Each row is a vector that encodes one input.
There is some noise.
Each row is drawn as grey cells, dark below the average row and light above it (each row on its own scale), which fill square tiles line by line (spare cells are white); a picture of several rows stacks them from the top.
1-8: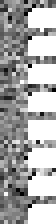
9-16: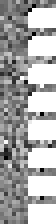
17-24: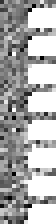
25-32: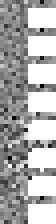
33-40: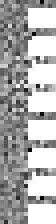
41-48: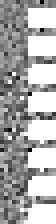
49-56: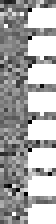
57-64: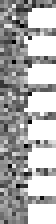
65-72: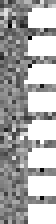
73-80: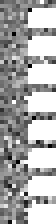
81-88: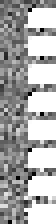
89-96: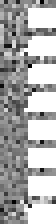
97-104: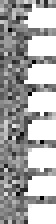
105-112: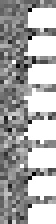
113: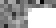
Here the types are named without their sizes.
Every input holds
a node of a tree, together with either a fixed value, or a label and a true/false value.
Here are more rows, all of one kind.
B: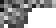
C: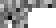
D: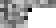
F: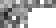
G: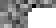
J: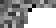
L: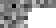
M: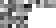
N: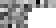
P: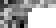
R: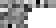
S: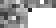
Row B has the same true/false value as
G, J and P.
